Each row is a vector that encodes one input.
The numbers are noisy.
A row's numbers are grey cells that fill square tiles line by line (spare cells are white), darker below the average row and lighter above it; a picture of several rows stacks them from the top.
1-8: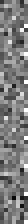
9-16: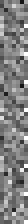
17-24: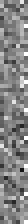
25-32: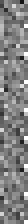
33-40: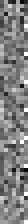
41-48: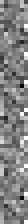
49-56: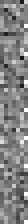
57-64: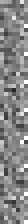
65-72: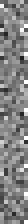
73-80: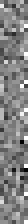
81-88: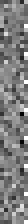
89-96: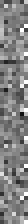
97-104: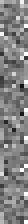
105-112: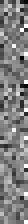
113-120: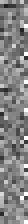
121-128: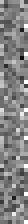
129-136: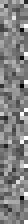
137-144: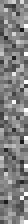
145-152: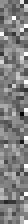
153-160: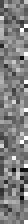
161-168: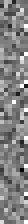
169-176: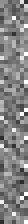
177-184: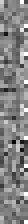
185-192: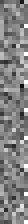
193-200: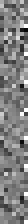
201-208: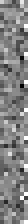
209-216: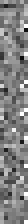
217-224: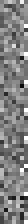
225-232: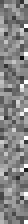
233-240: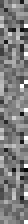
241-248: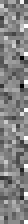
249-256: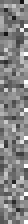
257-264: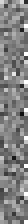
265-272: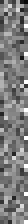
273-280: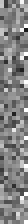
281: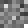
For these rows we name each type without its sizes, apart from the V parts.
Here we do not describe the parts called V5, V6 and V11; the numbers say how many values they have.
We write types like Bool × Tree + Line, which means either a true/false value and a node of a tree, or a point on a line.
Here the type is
Bool × V5 + (Line + V6) × (Tree + V11).
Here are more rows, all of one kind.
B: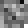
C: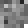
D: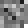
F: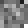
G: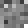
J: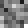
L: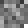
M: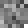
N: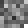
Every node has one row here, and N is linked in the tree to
L.
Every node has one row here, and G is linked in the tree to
C.
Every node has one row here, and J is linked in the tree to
B.
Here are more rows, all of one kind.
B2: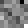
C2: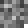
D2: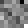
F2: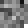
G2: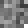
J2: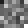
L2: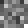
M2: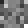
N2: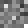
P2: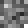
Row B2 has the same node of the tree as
D2 and F2.
